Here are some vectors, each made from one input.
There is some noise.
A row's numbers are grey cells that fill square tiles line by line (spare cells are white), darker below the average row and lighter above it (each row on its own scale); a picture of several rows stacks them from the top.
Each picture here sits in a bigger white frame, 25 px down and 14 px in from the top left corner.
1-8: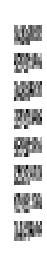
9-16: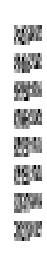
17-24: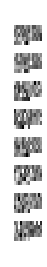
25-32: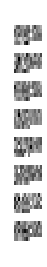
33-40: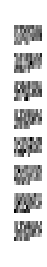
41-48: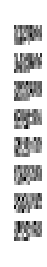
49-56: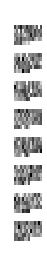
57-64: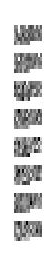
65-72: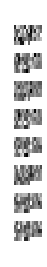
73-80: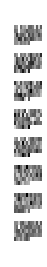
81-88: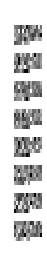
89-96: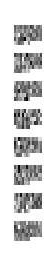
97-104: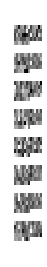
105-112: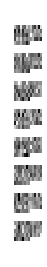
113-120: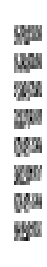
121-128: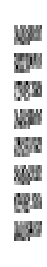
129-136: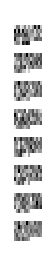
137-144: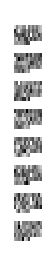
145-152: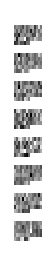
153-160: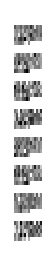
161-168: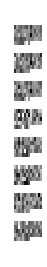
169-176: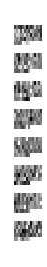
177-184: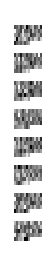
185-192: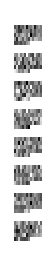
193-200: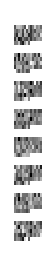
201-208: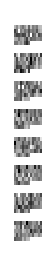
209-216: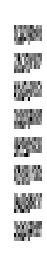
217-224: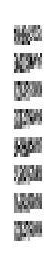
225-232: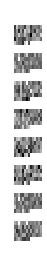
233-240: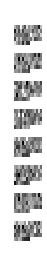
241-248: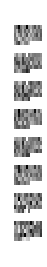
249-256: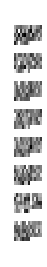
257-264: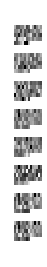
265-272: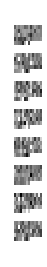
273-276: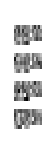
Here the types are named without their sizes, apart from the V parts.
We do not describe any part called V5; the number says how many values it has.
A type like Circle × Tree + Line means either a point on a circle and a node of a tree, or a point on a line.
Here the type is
List(Circle × V5).
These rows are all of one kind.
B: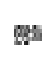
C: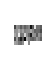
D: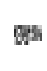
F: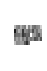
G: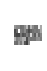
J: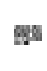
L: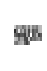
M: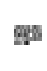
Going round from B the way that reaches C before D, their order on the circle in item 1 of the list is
B, M, C, G, J, L, F, D.
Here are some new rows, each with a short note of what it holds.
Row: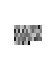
a list of two items
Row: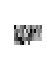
a list of two items
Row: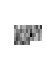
a list of two items
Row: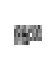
the empty list
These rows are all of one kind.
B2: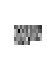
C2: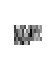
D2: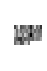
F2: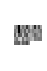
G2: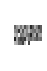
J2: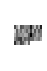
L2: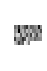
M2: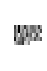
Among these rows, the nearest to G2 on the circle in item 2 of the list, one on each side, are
B2 and L2.
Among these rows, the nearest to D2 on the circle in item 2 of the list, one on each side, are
J2 and L2.
